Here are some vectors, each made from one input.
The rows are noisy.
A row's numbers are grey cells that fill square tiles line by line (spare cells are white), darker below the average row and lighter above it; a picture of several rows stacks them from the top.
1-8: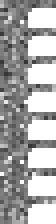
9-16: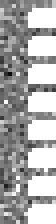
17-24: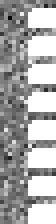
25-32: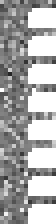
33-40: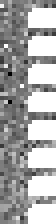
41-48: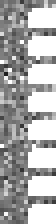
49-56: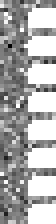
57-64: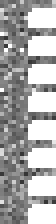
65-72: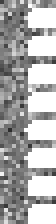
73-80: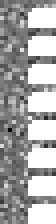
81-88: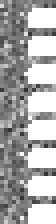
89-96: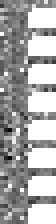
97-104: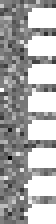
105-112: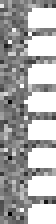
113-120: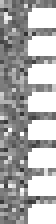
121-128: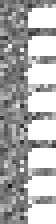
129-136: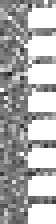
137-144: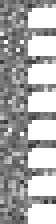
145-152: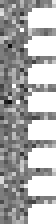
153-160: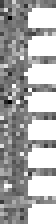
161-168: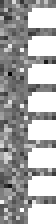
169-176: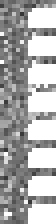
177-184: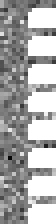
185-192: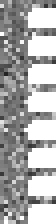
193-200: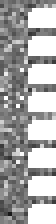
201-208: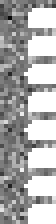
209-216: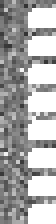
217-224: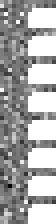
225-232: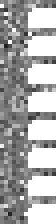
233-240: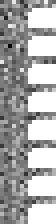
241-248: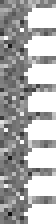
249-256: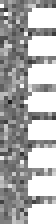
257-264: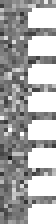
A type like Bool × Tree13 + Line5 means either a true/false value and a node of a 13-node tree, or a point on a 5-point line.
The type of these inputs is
Bool × Bool × Bool × Bool.
